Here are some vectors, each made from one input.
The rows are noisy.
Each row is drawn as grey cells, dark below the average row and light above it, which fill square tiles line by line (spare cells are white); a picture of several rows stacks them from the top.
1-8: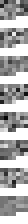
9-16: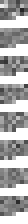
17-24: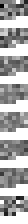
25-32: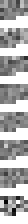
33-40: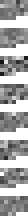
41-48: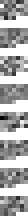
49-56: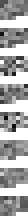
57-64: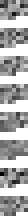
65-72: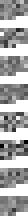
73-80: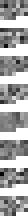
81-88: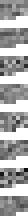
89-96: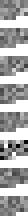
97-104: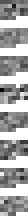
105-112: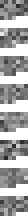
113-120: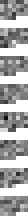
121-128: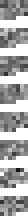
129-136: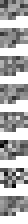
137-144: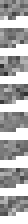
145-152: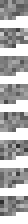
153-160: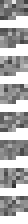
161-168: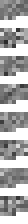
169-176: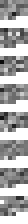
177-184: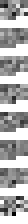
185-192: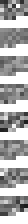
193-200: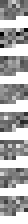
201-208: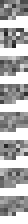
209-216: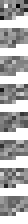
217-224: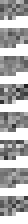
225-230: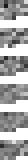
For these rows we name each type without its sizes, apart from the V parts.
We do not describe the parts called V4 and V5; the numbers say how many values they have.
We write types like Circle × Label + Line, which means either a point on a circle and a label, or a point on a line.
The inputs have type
Line × (Line + V5) + Tree × V4.
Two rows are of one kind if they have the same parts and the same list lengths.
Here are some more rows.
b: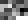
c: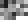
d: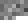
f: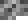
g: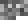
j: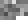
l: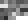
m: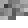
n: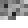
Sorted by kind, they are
b, d, g, m, n
c, l
f, j

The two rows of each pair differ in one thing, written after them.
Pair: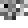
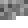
the node of the tree
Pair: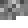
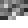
the value of V4
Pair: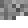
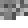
the node of the tree
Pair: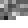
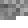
the node of the tree
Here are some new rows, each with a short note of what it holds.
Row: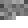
a node of a tree and a value of V4
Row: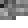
a point on each of two lines
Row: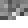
a point on each of two lines
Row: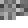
a point on each of two lines
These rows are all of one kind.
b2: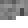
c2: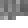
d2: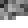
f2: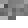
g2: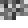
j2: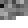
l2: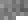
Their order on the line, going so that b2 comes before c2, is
j2, g2, b2, f2, d2, c2, l2.
